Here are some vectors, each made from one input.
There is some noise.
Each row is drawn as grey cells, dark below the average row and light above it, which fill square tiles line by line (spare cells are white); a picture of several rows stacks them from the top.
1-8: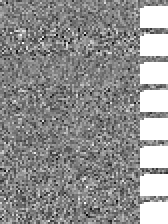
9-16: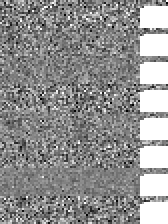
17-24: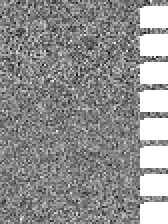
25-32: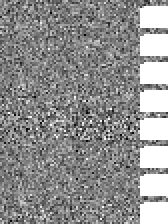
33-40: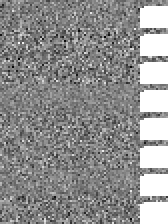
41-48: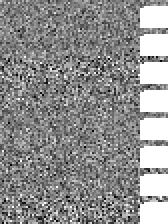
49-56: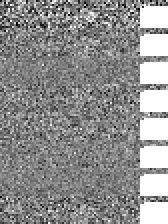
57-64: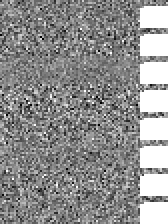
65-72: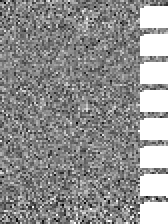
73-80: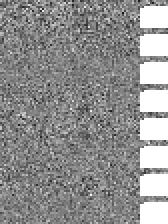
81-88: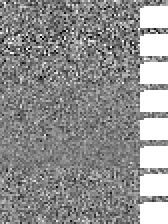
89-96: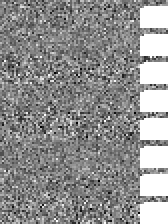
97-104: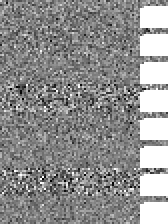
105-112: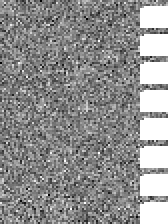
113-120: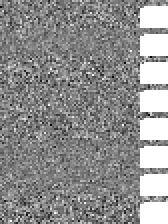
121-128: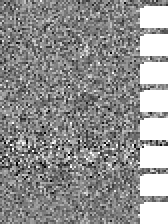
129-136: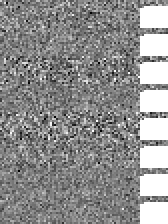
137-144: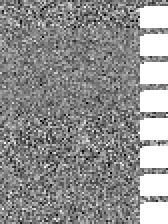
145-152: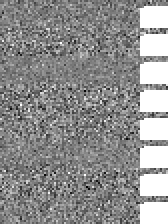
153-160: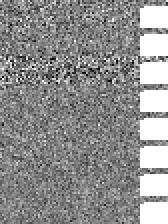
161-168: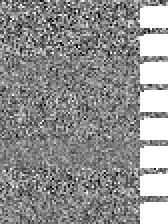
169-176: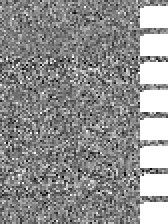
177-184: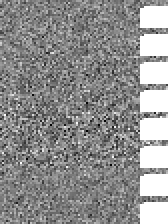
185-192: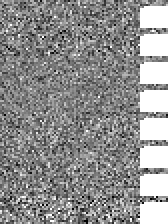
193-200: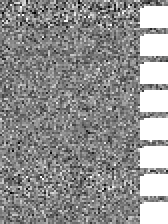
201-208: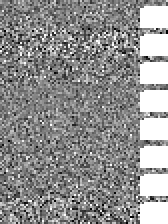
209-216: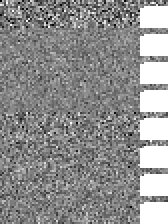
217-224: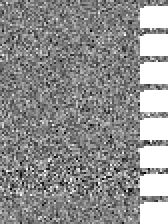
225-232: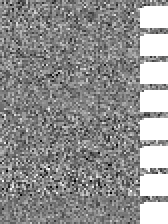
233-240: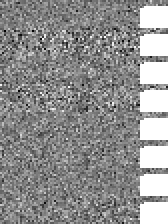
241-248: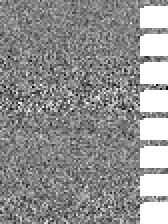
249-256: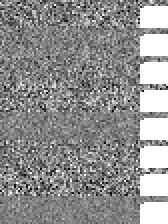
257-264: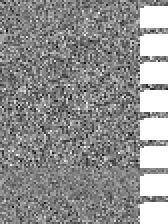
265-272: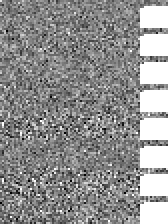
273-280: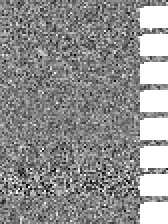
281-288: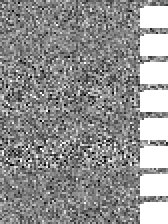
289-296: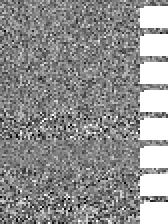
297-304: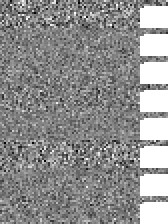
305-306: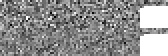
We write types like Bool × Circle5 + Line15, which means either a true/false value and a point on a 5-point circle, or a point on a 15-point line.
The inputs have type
Bool × Bool × Bool × Circle10 + Circle8 × (Circle9 + Tree12).
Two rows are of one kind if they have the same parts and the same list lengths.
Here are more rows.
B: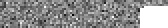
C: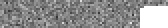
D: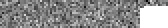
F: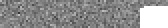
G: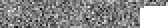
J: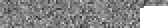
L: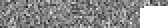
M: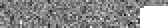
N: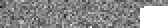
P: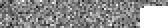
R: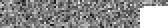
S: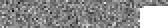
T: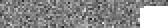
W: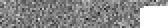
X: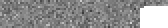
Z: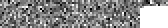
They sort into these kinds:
B, G, M, N, P
C, F, J, L, W, X
D, R, S, T, Z

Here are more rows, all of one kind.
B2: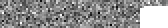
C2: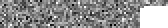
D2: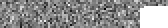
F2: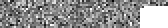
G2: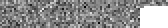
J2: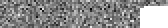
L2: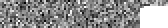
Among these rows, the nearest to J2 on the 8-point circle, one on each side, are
B2 and C2.
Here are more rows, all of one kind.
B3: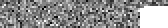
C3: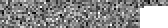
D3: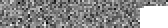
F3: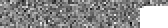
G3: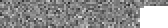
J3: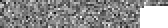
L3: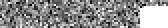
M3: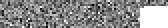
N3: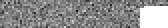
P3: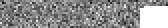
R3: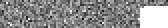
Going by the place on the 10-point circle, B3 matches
G3 and N3.
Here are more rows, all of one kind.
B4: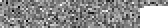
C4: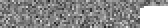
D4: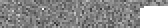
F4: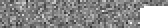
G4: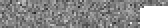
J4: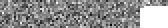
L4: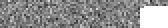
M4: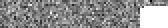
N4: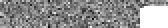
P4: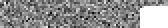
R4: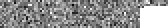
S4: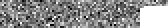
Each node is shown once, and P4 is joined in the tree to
F4.
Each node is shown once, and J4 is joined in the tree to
L4.
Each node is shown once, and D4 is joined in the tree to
B4 and R4.
